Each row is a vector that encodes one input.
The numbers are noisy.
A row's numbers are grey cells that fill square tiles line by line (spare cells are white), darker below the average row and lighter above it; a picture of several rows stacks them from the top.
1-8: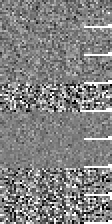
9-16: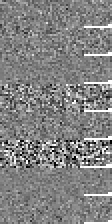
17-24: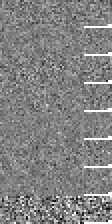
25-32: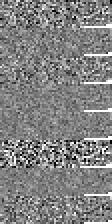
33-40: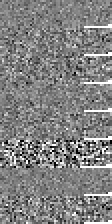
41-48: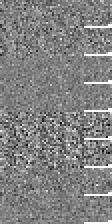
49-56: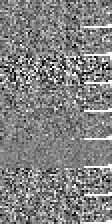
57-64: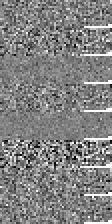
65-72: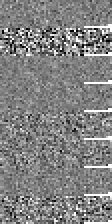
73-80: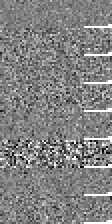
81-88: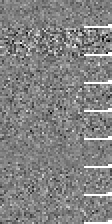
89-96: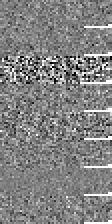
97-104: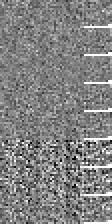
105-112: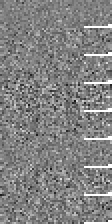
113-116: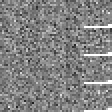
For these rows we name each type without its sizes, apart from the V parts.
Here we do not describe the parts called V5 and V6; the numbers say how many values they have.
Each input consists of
a value of V5, together with either a point on a line and a true/false value, or a value of V6.
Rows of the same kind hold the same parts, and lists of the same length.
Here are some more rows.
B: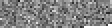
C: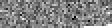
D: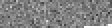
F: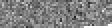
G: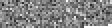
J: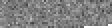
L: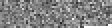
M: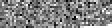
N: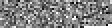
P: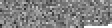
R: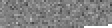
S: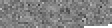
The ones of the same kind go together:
B, C, F, J, M, N, R, S
D, G, L, P

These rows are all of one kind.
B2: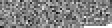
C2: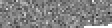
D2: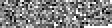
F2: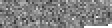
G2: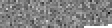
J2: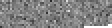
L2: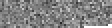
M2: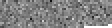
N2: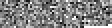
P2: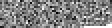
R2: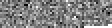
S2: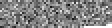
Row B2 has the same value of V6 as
J2, P2 and S2.
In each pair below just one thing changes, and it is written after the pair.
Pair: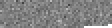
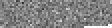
the place on the line
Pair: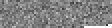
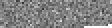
the value of V5
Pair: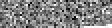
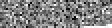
the place on the line
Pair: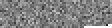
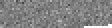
the value of V5
